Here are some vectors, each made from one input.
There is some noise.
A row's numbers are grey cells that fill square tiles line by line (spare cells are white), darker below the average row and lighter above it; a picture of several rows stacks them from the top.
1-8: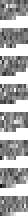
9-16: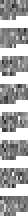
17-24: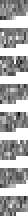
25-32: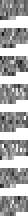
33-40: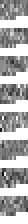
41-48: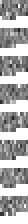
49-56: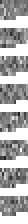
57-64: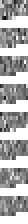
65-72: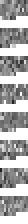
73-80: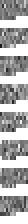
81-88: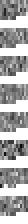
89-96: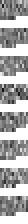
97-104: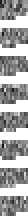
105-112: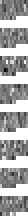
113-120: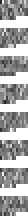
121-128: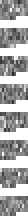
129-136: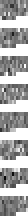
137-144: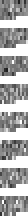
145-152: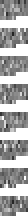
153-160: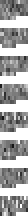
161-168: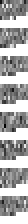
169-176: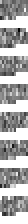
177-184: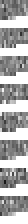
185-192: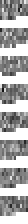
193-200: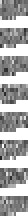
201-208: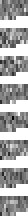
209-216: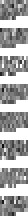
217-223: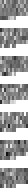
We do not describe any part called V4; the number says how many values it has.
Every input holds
either two labels (each one of 8), or four true/false values and a value of V4.
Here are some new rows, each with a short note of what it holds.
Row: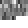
two labels (each one of 8)
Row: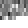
four true/false values and a value of V4
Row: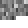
two labels (each one of 8)
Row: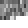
four true/false values and a value of V4
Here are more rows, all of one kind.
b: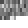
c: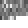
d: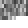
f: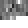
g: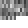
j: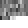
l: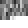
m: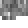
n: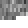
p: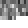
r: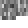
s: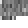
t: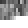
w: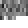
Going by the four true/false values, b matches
c, j and l.
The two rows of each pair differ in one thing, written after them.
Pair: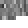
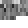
one of the four true/false values
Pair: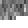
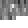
one of the four true/false values
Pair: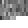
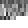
the value of V4
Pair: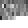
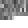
one of the four true/false values
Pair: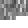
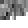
one of the four true/false values
